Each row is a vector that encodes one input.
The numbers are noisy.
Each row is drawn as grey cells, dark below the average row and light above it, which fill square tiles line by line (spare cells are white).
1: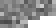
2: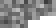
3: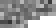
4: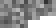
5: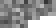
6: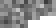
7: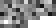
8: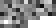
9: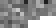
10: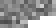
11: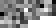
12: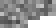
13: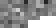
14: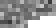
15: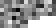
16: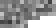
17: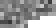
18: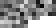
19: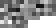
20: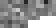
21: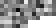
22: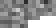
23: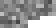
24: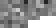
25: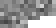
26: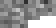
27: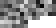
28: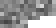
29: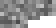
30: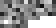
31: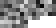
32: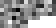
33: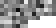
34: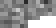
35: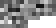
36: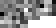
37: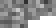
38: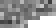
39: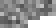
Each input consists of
either one of 6 labels, or a point on a 6-point line.
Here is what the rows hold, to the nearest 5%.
About 35% of them hold one of 6 labels. The rest hold a point on a 6-point line.
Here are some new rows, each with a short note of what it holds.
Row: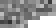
a point on a 6-point line
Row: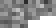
a point on a 6-point line
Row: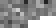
a point on a 6-point line
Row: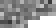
a point on a 6-point line
